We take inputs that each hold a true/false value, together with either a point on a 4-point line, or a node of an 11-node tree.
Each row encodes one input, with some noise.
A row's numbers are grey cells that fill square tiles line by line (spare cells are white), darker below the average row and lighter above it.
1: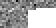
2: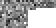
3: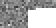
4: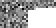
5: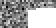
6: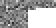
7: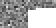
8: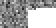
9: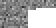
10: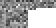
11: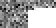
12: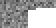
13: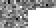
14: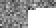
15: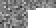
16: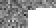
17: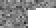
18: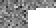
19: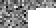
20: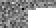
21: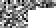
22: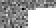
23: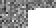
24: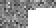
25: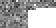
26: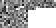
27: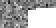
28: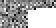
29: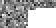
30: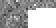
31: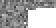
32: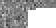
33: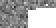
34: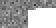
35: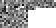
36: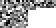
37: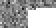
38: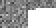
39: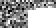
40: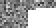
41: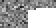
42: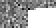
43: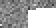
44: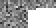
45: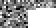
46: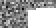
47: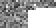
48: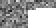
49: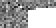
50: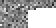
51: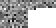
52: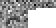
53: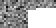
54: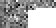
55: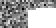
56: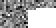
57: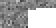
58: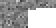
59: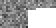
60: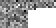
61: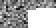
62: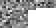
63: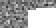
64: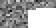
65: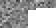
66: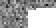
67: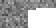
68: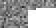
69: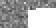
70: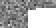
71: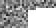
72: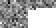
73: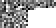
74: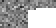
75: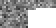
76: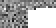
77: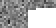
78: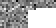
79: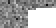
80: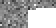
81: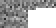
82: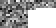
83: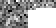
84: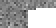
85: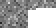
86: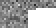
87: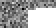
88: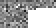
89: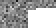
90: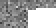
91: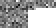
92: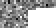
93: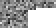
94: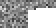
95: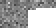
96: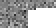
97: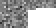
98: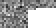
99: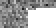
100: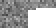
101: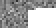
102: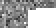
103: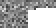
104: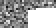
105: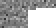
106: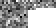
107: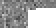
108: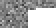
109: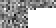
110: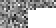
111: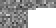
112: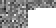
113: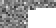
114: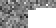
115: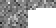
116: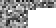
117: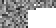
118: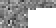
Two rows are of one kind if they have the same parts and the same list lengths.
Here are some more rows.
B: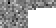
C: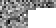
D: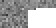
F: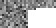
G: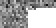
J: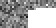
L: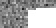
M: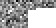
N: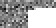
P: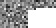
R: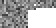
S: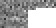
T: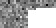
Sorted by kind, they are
B, G, L, T
C, D, F, J, M, N, P, R, S

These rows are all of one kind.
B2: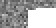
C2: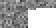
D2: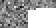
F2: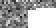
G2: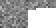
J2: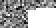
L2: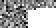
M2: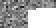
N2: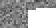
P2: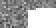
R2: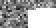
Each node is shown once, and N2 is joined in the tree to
J2.
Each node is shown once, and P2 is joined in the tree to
B2.
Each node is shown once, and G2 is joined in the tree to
D2.
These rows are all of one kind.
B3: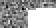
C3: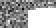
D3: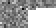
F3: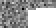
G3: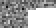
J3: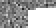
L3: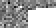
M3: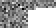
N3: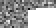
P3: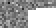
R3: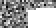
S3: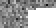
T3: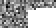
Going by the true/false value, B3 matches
G3, J3, N3 and S3.
